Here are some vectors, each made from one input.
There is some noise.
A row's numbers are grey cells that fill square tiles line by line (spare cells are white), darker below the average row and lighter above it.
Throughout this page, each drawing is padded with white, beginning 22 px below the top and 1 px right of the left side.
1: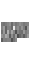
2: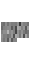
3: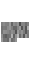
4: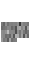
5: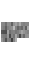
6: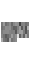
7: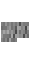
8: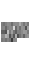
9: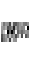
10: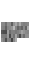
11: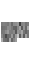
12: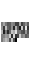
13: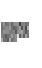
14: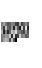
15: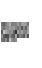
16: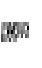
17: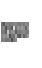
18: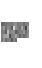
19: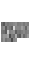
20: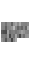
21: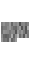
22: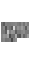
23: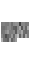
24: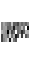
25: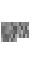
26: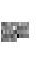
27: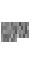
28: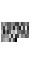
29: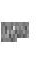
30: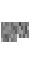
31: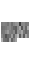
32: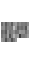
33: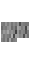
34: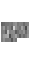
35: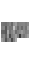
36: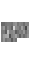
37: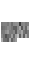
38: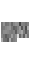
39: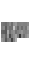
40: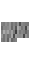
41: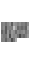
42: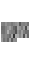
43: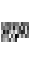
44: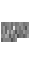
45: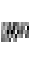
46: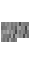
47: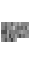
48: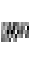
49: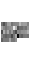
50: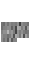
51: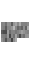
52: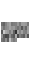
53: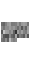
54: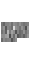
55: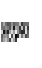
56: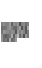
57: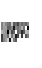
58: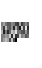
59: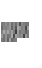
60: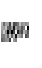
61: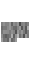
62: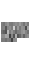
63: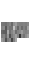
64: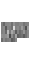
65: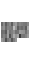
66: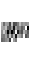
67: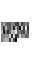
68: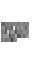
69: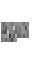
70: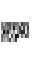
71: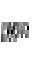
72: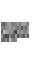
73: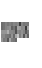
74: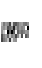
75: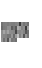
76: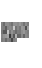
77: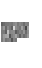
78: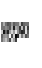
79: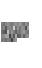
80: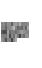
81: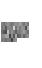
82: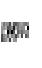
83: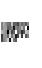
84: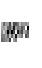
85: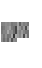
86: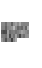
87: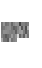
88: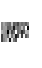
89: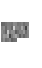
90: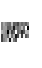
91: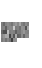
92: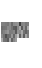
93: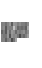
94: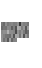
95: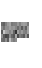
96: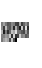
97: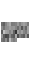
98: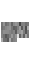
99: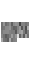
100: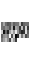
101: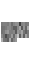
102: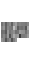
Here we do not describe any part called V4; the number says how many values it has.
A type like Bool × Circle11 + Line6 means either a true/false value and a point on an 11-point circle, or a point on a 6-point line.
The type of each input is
Bool × List2(V4) + Line5.
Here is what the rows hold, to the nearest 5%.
About 25% of them hold a point on a 5-point line. The rest hold a true/false value, together with a list of up to two values of V4.
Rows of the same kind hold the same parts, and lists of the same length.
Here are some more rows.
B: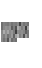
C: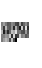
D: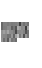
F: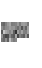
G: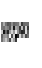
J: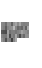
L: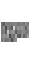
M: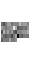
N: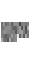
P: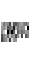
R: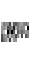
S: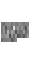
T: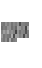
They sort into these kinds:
B, D, L, S, T
C, G, P, R
F, M
J, N

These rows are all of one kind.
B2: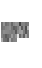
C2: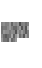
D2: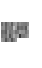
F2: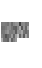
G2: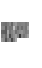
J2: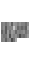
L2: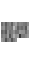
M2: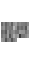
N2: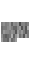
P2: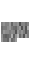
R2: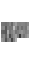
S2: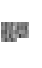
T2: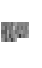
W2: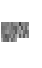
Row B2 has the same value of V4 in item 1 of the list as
D2, L2, M2 and S2.
